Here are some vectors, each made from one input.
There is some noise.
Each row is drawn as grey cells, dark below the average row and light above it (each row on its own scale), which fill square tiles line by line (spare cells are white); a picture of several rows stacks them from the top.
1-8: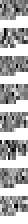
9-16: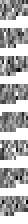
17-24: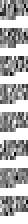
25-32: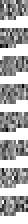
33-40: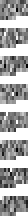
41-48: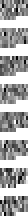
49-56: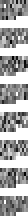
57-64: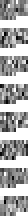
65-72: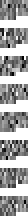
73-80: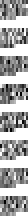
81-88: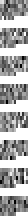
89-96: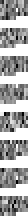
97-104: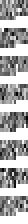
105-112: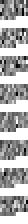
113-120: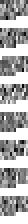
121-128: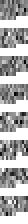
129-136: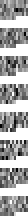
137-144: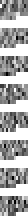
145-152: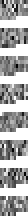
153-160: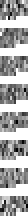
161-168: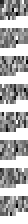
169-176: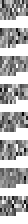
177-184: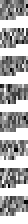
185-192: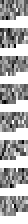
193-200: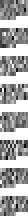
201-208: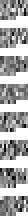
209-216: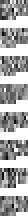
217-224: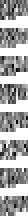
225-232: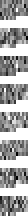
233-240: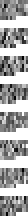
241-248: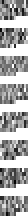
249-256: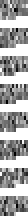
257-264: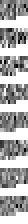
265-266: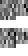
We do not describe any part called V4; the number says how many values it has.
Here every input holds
a node of a 9-node tree, together with either a point on a 5-point line and three true/false values, or a node of a 10-node tree and a value of V4.
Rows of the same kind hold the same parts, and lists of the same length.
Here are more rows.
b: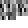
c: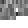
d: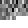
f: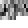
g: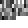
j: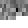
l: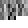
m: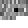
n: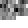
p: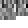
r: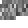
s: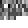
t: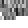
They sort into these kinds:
b, c, d, g, l, s
f, j, m, n, p, r, t

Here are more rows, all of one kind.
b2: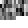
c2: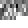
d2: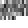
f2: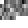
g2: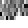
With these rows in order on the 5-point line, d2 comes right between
b2 and c2.
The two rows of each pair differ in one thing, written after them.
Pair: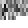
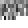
one of the three true/false values
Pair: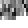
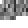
the place on the 5-point line
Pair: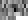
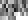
the place on the 5-point line
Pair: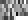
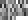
one of the three true/false values
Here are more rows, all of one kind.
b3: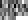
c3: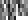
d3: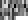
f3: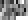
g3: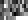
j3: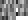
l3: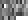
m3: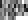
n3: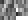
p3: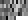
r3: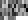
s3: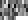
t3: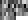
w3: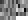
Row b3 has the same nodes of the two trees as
d3, m3, r3 and s3.
